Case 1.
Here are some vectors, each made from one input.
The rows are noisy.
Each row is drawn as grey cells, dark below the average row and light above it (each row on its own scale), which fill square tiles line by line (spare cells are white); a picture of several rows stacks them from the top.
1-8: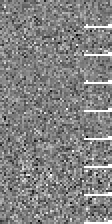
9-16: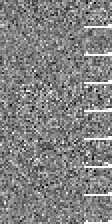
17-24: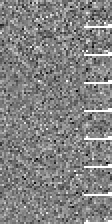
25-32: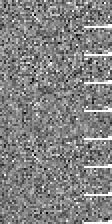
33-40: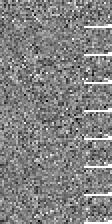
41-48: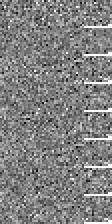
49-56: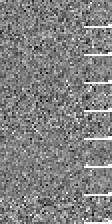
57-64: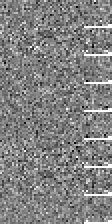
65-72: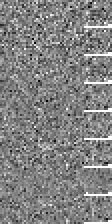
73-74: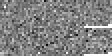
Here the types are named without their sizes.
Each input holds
three true/false values, together with either a point on a circle, or a fixed value.
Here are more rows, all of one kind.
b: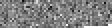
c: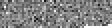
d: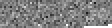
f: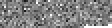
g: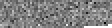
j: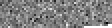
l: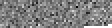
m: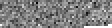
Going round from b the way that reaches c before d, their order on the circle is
b, g, f, l, m, c, j, d.
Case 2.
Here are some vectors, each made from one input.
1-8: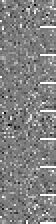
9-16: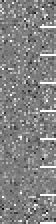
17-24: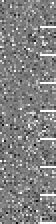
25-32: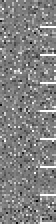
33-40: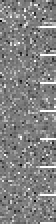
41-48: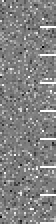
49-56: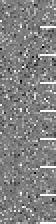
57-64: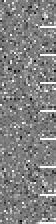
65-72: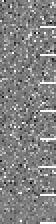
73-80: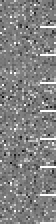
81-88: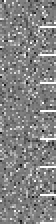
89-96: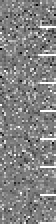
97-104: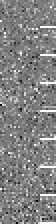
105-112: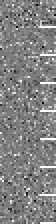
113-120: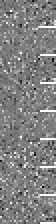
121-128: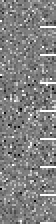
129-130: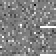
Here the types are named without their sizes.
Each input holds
a list of points on a line.
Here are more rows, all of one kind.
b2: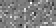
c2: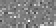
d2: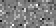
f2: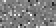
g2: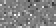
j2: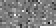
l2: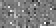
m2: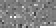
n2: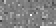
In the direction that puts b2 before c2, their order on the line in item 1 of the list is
d2, b2, m2, l2, j2, f2, g2, n2, c2.
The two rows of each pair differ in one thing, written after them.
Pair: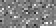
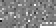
the place on the line in item 2 of the list
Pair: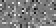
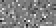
the place on the line in item 1 of the list
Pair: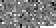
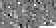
the place on the line in item 1 of the list
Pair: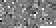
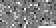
the place on the line in item 1 of the list
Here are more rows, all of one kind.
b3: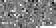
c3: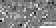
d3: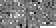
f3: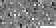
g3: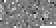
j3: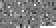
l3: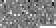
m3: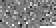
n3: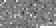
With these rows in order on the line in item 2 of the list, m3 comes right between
g3 and j3.
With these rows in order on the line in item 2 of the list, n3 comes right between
c3 and d3.
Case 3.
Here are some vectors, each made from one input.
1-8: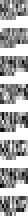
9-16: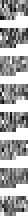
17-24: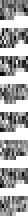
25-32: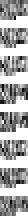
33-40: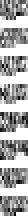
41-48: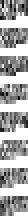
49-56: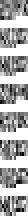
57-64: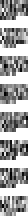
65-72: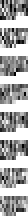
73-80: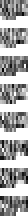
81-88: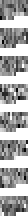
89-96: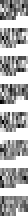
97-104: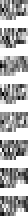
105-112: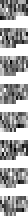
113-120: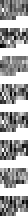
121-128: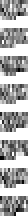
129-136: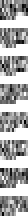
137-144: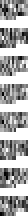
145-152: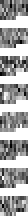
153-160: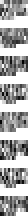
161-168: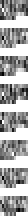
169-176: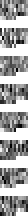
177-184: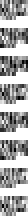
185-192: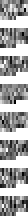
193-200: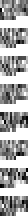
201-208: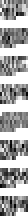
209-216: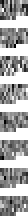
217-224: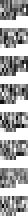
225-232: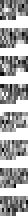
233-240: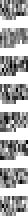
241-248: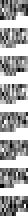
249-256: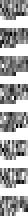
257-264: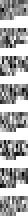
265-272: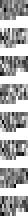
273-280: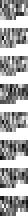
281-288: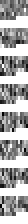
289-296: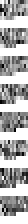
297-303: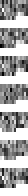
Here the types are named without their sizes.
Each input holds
either a fixed value, or a label and a true/false value.
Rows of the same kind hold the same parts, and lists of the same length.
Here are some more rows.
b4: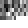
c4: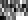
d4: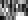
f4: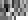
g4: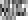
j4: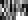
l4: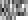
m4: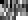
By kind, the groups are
b4, c4, f4
d4, g4, j4, l4, m4

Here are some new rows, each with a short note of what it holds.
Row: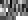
a label and a true/false value
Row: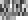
a label and a true/false value
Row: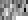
a label and a true/false value
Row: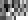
a fixed value
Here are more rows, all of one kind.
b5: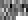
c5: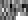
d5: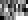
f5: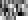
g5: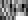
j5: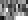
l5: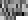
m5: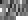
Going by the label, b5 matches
c5 and g5.
